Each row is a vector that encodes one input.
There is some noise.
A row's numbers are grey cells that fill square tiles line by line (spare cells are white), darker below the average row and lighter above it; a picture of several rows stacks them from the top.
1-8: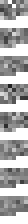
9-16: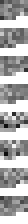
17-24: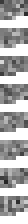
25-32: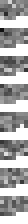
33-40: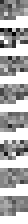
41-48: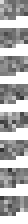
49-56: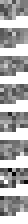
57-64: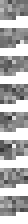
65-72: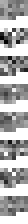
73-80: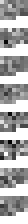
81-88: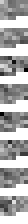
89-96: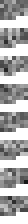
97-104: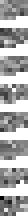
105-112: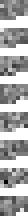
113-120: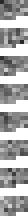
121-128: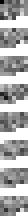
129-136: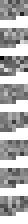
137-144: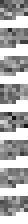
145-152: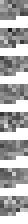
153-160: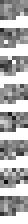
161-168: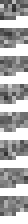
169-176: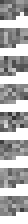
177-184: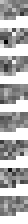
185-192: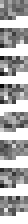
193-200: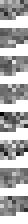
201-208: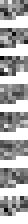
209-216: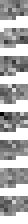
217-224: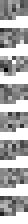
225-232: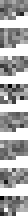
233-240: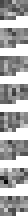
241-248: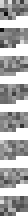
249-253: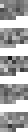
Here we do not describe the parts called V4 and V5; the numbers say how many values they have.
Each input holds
either a point on a 10-point line, or a true/false value and a value of V4, or a value of V5.
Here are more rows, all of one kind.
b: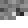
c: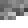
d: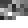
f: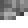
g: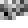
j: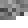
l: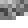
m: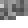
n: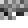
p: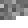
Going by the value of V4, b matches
c, d, f and n.
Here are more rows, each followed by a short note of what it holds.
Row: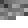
a value of V5
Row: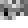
a value of V5
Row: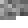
a point on a 10-point line
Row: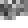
a value of V5
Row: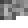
a point on a 10-point line
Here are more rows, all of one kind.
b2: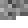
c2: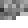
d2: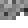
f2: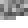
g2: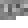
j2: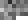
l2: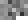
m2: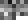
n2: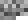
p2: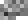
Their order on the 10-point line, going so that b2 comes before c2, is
p2, m2, j2, b2, l2, f2, g2, n2, c2, d2.
